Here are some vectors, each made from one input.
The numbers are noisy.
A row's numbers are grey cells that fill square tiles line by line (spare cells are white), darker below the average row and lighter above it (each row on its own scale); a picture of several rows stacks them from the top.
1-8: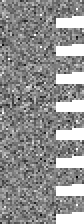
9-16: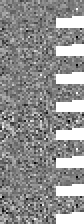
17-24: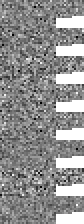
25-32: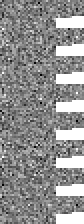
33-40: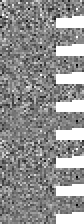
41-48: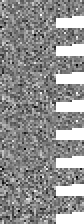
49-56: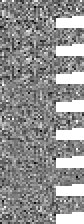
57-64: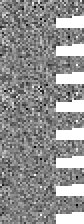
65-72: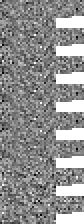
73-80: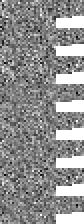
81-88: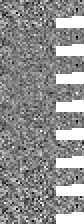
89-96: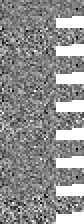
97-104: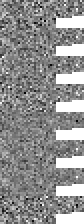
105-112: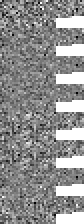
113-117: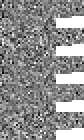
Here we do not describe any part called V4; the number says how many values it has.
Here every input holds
a list of up to two items, each a point on a 5-point line and a value of V4.
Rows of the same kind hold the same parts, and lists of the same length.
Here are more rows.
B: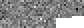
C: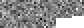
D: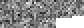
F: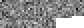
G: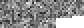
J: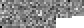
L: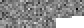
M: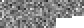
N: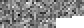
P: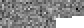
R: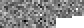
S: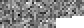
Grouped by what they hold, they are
B, F, L, P
C, J, M, R
D, G, N, S

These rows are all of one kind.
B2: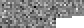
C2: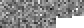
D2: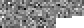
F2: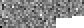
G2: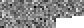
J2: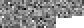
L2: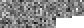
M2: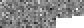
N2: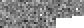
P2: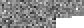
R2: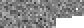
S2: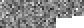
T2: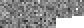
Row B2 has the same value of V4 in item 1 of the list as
G2 and L2.
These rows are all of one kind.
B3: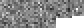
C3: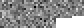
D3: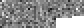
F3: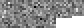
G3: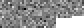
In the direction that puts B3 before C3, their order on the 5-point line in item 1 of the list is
B3, D3, C3, G3, F3.
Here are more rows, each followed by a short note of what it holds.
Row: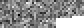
the empty list
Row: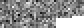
the empty list
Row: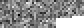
the empty list
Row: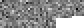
a list of one item
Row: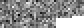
the empty list
